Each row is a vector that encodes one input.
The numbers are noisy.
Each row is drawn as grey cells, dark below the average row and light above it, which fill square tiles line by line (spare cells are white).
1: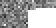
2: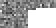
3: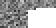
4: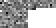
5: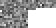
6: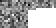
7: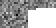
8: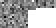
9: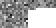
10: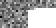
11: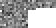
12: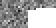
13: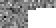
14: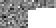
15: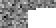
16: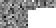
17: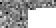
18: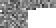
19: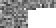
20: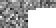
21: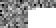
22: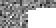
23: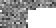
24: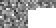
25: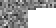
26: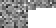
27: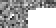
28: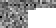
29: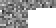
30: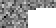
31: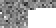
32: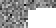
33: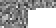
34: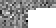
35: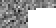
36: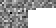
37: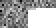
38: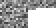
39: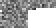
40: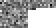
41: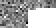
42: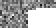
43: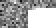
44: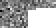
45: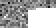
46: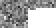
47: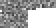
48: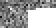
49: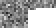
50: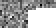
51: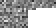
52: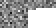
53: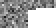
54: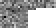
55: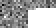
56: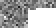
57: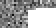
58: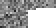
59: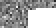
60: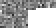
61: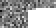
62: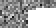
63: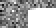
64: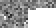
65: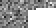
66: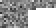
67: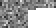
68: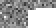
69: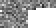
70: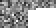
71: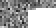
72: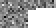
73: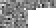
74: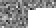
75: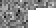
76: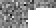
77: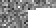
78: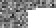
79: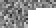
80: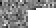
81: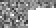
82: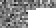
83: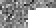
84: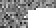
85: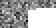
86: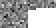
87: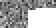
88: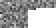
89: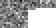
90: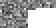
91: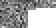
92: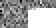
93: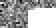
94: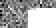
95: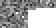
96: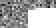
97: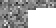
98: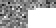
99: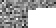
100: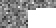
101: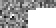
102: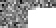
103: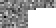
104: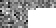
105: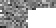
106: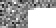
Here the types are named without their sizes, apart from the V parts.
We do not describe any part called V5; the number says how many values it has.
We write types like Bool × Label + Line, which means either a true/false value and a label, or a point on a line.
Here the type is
(Circle + Tree) × V5.
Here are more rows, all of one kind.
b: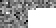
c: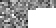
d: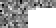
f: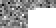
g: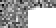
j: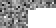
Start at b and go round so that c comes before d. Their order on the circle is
b, j, c, g, d, f.
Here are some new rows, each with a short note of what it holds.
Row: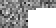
a point on a circle and a value of V5
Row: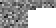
a node of a tree and a value of V5
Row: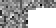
a point on a circle and a value of V5
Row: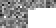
a point on a circle and a value of V5
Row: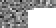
a node of a tree and a value of V5
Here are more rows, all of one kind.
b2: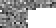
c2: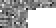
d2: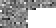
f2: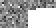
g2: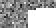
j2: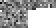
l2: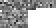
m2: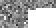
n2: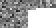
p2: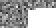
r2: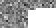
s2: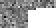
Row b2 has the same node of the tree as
c2, d2 and g2.
